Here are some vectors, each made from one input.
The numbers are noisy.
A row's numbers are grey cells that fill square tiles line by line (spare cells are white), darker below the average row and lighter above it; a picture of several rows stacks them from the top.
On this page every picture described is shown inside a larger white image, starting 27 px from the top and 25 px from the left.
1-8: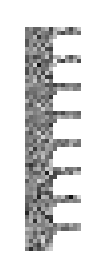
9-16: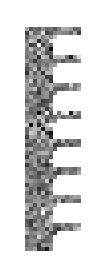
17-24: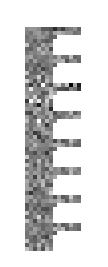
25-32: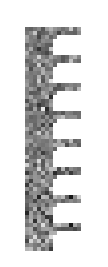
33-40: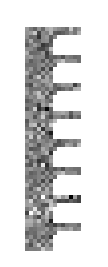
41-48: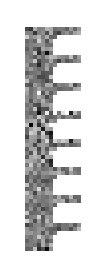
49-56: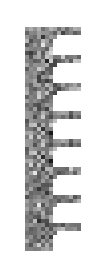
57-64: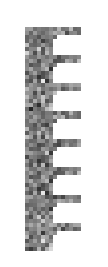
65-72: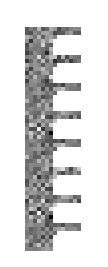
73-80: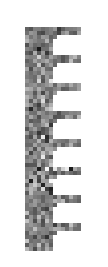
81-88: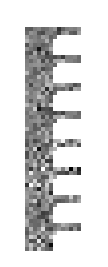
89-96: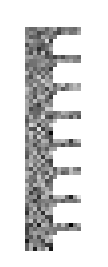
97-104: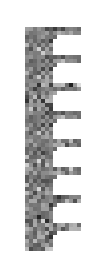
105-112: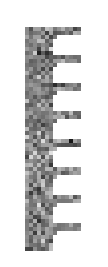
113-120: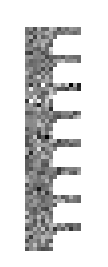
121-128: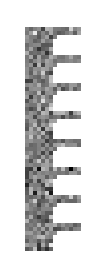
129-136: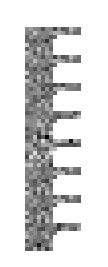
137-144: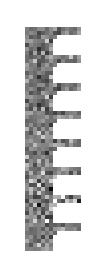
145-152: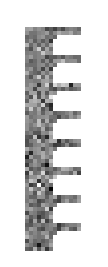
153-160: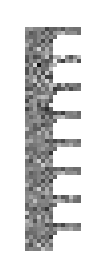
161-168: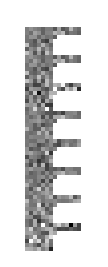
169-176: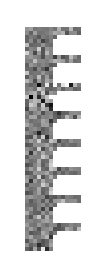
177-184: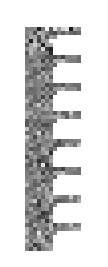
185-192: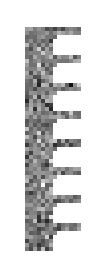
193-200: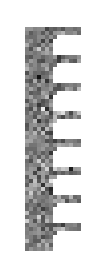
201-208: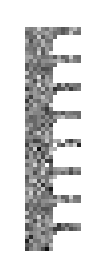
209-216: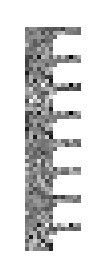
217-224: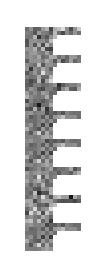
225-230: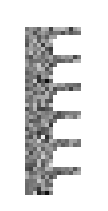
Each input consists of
either a point on each of two 10-point lines, or a node of a 16-node tree, or four true/false values.
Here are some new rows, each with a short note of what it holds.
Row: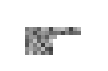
a node of a 16-node tree
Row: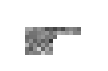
four true/false values
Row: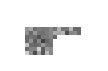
four true/false values
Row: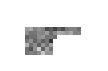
four true/false values
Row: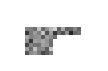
a point on each of two 10-point lines
